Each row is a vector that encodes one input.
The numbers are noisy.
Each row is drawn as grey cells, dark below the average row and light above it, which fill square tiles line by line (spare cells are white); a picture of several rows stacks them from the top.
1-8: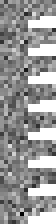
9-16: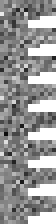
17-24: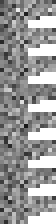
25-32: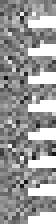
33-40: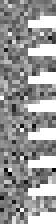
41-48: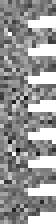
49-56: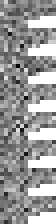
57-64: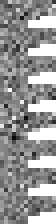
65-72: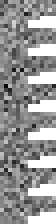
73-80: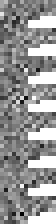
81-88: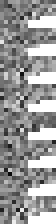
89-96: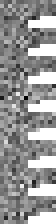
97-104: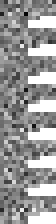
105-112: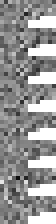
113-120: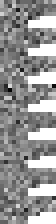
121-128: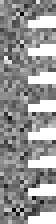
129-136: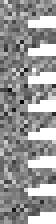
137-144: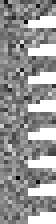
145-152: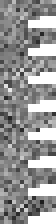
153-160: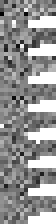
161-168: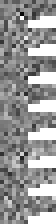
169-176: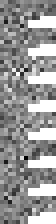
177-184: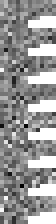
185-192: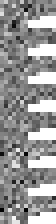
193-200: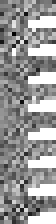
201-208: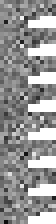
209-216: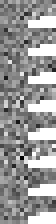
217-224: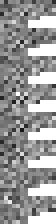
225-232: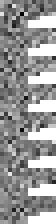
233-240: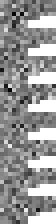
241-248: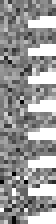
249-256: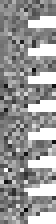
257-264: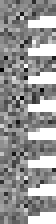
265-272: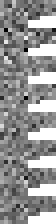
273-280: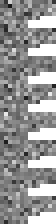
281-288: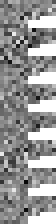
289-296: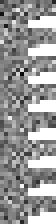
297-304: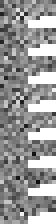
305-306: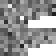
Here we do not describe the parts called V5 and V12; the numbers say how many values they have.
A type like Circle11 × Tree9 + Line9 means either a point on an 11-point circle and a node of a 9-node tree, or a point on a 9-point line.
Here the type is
(Line7 + V5) × Line10 + List2(Line11) × V12.
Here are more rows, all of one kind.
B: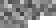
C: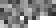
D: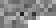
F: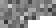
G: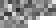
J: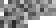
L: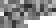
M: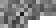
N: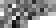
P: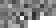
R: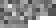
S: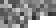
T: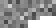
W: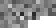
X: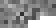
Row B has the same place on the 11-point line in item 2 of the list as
C, J, M and S.
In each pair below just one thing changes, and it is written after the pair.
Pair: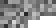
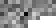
the place on the 10-point line
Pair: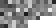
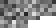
the place on the 10-point line
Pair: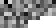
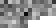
the place on the 10-point line
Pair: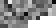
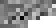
the place on the 10-point line
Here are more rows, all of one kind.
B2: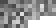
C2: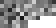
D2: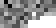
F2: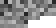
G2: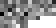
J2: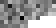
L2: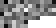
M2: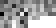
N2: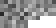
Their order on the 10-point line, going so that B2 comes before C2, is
M2, G2, F2, D2, N2, L2, B2, J2, C2.
